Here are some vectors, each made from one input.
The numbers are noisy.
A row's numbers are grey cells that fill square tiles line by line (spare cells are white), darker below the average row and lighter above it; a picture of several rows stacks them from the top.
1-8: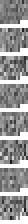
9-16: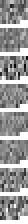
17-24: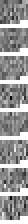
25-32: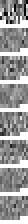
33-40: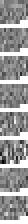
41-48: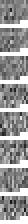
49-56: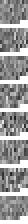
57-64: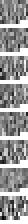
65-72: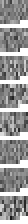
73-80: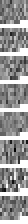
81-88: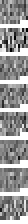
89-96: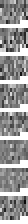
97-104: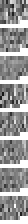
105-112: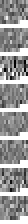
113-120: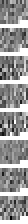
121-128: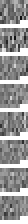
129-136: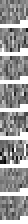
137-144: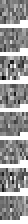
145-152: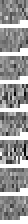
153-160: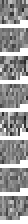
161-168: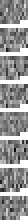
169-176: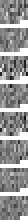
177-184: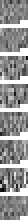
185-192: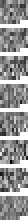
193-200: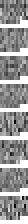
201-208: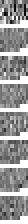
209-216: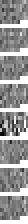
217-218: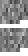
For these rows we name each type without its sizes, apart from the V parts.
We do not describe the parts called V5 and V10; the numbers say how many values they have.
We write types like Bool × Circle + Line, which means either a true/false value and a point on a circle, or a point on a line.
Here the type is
(Bool × Bool × Bool + V5) × Tree + V10.
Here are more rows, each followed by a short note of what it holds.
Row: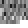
a value of V10
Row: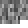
a node of a tree and a value of V5
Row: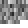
a value of V10
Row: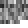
a value of V10
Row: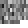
a value of V10
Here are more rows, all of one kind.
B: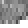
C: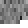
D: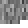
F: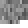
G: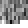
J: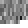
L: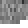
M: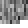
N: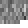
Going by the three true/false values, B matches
F and M.
